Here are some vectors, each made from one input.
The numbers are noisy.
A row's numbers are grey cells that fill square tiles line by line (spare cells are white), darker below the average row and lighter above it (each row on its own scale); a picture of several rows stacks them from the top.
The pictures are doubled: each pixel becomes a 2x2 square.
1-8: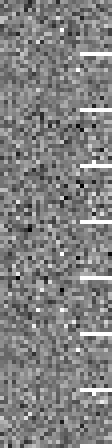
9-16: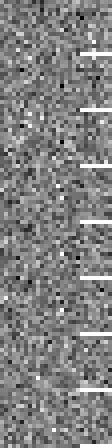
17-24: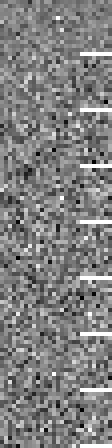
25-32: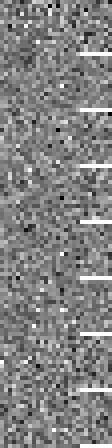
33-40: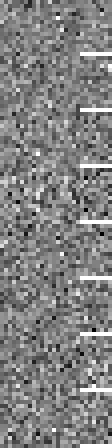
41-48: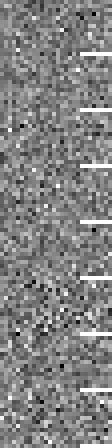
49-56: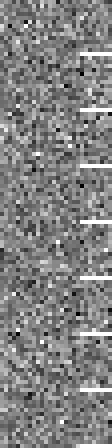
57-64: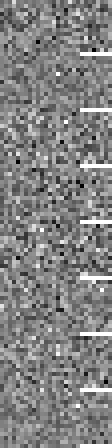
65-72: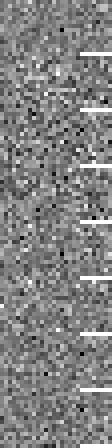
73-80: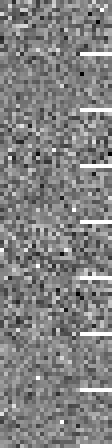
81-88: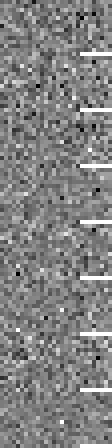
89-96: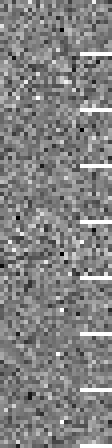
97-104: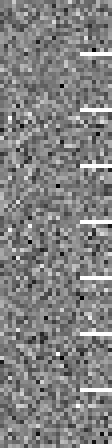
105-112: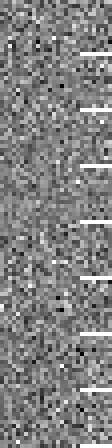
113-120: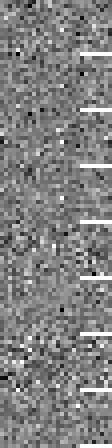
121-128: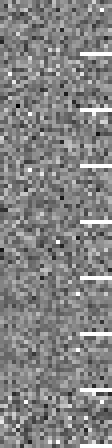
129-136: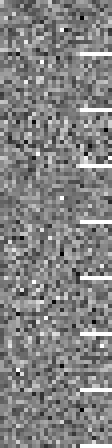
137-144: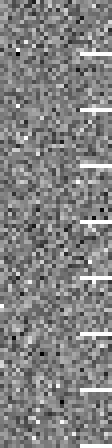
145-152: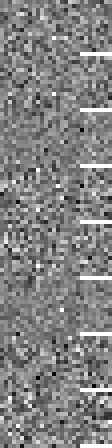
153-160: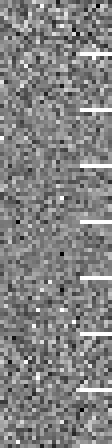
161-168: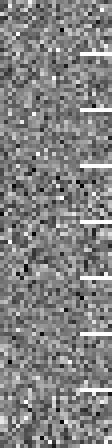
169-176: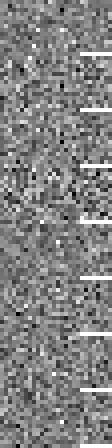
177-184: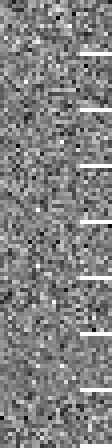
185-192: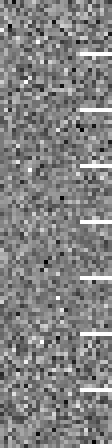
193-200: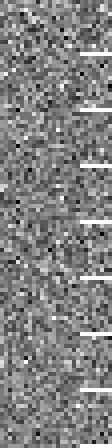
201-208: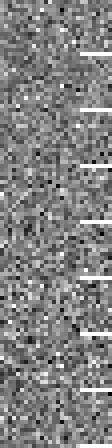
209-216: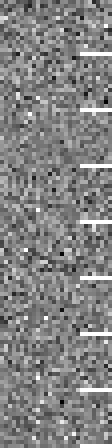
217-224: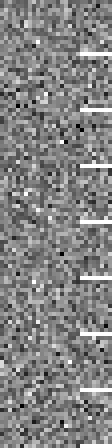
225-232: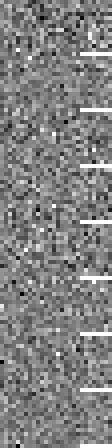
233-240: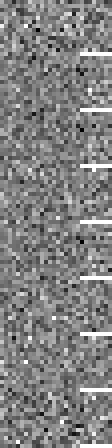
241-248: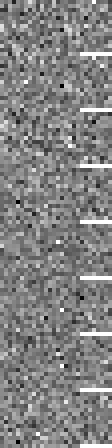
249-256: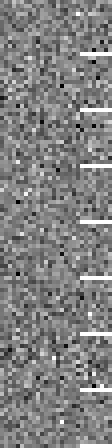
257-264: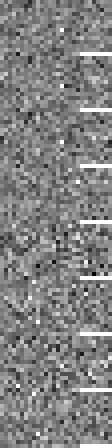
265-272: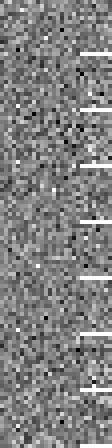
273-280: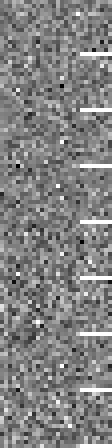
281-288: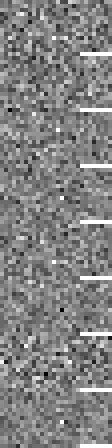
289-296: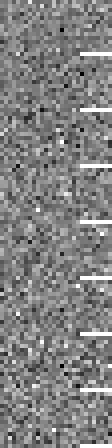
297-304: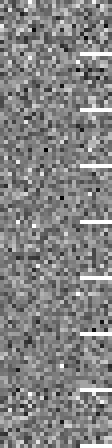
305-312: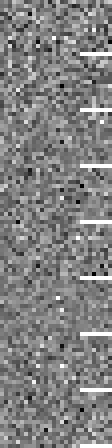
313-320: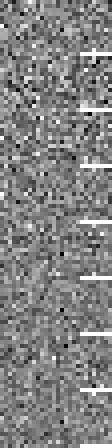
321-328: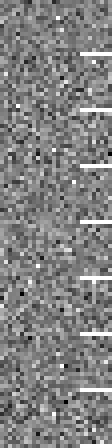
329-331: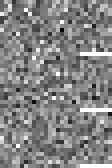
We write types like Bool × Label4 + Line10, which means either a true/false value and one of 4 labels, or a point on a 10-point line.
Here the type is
Circle6 + List2(Circle9).
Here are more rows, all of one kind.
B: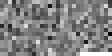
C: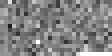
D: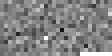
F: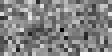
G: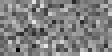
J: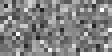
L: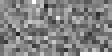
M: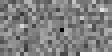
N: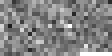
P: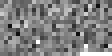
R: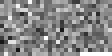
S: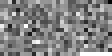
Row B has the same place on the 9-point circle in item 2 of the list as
C, J and S.
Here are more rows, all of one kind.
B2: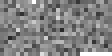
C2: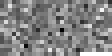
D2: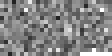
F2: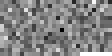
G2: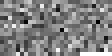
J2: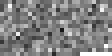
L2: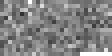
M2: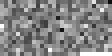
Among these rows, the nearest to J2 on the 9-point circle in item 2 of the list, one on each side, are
G2 and M2.
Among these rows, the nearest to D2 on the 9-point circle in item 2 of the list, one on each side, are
B2 and G2.
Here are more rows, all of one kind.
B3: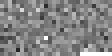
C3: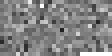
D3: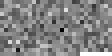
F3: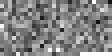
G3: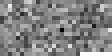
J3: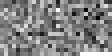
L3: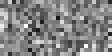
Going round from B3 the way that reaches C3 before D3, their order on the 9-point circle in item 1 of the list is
B3, J3, L3, F3, G3, C3, D3.
